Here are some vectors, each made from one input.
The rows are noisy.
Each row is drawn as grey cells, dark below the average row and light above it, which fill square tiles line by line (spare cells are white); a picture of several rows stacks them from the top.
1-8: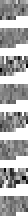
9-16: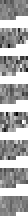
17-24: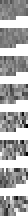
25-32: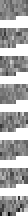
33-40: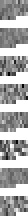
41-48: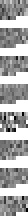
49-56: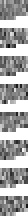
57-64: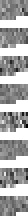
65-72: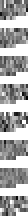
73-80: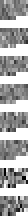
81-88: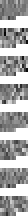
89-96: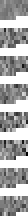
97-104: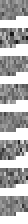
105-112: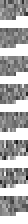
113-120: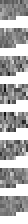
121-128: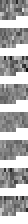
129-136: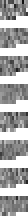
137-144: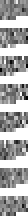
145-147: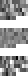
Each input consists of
a list of up to two items, each a point on each of two 3-point lines.
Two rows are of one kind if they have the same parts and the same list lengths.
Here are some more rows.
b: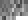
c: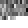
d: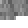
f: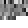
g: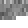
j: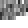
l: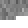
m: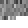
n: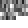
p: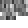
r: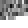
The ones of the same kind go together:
b, r
c, m, n, p
d, f, g, j, l

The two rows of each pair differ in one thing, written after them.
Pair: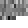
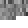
the place on one of the two 3-point lines in item 2 of the list
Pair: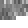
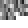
the place on one of the two 3-point lines in item 2 of the list
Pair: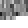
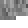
the place on one of the two 3-point lines in item 2 of the list
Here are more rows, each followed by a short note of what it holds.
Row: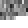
a list of two items
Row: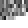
the empty list
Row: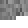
a list of one item
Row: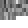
the empty list
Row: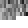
a list of two items
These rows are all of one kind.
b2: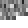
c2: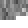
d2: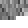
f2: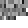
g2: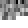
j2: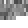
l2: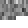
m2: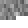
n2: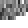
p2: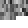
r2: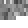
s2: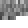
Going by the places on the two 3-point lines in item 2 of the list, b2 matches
f2, g2, j2 and r2.
